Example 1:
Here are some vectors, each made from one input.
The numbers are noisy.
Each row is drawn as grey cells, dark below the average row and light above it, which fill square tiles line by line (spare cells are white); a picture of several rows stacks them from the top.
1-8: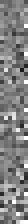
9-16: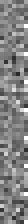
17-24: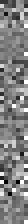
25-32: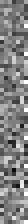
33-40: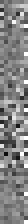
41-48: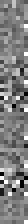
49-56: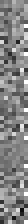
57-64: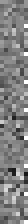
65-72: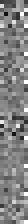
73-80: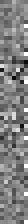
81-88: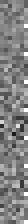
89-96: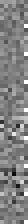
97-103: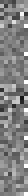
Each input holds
a list of up to two points on a 6-point line.
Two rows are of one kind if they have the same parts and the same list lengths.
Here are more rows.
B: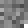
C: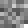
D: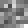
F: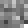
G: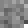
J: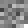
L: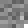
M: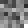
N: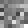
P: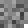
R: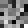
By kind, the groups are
B, D, F, G, M, P
C, J, L, N
R

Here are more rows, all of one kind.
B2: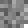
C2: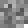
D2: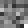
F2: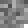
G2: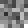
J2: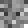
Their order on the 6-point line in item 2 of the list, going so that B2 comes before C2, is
D2, F2, B2, J2, G2, C2.
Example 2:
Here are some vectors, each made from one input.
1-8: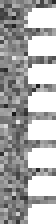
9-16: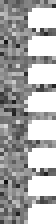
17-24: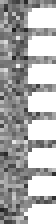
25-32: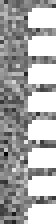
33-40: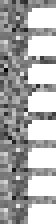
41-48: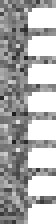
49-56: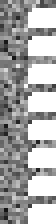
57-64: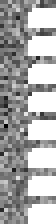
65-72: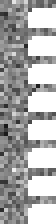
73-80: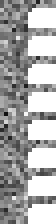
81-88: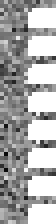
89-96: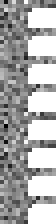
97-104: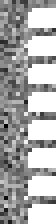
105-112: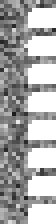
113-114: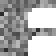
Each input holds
a point on a 10-point circle and a true/false value.
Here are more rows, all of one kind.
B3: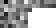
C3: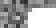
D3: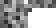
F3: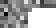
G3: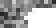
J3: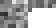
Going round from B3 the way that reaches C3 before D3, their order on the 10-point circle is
B3, F3, C3, G3, J3, D3.
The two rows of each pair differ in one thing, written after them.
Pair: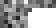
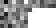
the place on the 10-point circle
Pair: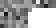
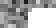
the true/false value
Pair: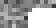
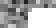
the place on the 10-point circle
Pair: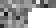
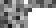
the place on the 10-point circle
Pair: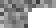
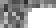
the place on the 10-point circle
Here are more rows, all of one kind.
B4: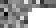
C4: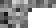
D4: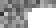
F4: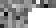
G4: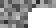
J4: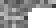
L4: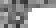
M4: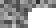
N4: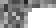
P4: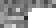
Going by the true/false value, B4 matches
C4 and F4.
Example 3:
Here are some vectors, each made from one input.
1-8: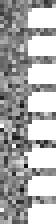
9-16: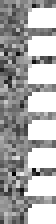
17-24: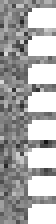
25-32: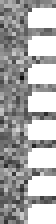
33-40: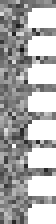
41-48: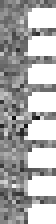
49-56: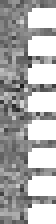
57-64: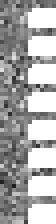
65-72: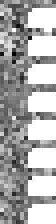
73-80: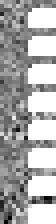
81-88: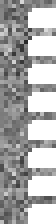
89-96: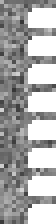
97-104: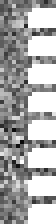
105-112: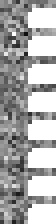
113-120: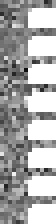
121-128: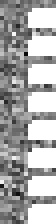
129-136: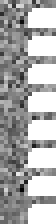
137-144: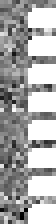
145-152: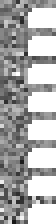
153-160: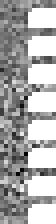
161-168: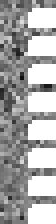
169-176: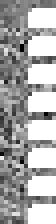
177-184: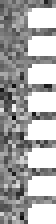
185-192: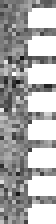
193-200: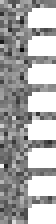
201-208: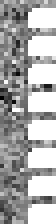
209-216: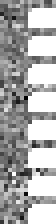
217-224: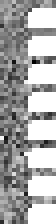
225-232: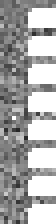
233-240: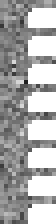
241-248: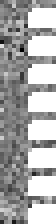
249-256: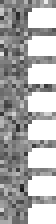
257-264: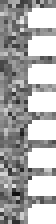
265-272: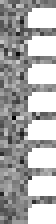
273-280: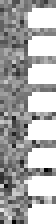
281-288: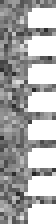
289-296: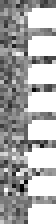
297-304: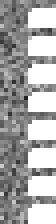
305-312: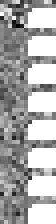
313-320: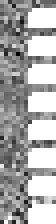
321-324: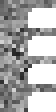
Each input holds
either a node of a 7-node tree, or a node of a 13-node tree.
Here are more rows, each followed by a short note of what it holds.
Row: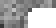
a node of a 7-node tree
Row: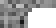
a node of a 7-node tree
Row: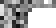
a node of a 13-node tree
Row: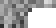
a node of a 7-node tree
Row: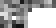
a node of a 7-node tree
